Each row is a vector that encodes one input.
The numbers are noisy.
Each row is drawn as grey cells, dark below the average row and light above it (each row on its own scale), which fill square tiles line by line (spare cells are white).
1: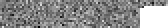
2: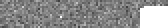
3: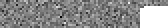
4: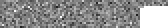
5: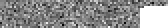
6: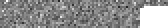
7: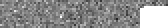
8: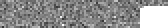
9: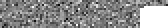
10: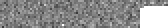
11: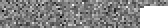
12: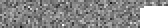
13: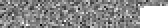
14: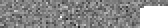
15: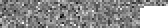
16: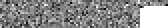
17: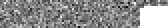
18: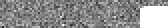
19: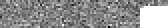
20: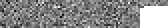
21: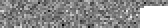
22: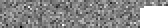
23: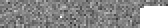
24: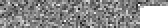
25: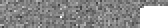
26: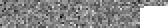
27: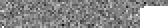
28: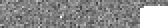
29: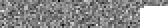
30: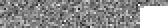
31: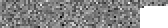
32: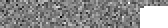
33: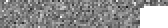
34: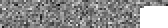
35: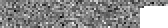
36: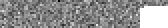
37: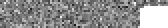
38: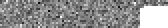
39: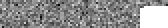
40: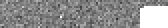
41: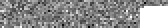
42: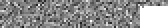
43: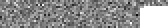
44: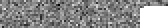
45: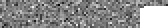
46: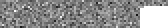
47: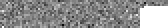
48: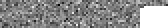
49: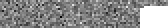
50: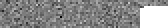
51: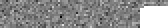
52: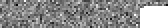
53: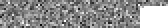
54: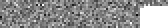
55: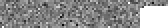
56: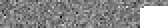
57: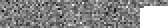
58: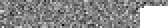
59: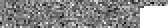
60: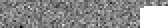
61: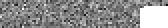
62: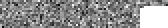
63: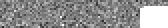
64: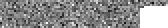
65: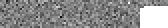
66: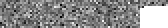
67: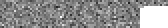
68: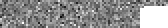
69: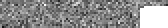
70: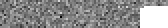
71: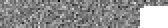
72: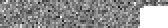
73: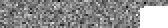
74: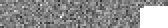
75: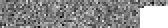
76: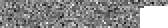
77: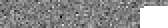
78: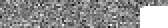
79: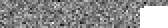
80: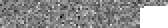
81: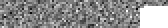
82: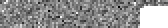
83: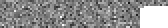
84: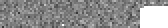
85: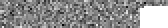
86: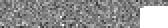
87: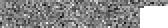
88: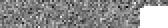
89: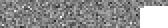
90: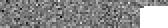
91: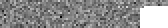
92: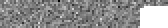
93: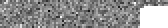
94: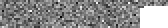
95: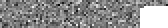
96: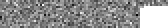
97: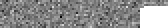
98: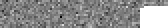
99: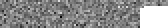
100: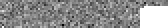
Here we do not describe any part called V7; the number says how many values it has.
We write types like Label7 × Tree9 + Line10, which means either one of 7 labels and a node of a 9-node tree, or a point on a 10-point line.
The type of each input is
Circle6 × (Line4 + V7).
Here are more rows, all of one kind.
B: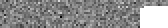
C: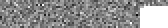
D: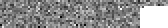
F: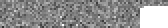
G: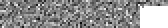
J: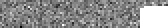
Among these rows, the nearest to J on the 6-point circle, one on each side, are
B and F.
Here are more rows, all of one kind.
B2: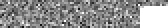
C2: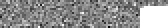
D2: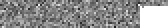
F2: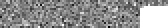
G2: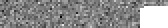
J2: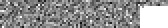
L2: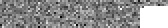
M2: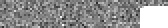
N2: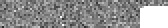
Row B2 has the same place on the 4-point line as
C2 and F2.
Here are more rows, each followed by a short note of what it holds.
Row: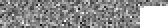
a point on a 6-point circle and a point on a 4-point line
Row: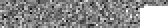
a point on a 6-point circle and a value of V7
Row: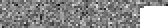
a point on a 6-point circle and a value of V7
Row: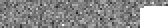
a point on a 6-point circle and a point on a 4-point line
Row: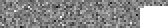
a point on a 6-point circle and a point on a 4-point line
